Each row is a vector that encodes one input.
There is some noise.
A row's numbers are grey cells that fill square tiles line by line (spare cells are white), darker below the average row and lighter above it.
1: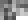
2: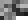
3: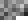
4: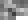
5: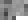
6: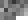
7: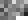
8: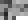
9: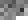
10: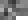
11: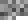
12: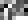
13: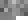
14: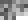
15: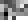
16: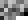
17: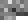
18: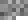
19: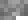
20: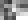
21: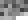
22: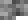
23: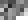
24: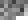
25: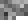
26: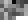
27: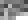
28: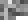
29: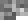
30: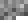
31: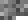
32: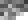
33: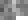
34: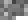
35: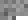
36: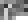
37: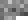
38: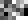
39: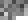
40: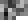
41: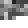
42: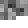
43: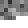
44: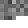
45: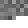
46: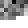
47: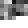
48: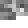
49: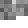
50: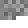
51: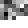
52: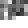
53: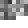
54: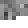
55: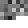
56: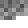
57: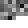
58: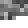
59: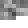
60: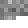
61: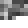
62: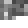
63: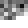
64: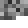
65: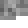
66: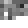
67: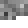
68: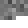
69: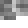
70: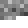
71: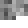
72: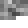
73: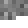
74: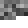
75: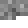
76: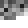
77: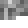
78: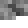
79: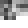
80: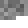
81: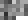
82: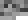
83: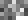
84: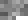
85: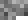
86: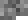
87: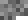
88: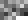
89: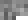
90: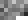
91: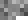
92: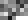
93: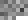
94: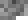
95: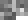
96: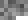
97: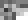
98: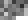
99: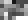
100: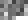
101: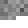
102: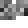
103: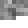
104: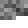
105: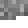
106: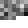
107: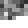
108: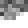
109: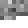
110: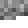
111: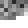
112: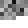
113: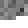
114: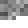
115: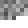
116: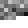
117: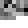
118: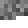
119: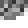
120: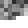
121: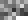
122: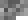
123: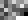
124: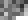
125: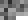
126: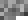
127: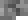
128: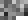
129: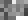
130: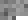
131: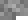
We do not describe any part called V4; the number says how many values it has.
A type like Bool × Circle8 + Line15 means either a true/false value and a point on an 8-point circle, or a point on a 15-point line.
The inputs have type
List2(Bool × V4).
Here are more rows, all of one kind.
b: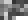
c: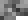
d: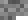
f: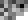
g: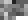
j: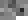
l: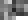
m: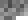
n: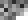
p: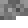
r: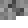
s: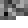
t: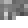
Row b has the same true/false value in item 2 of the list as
l and s.
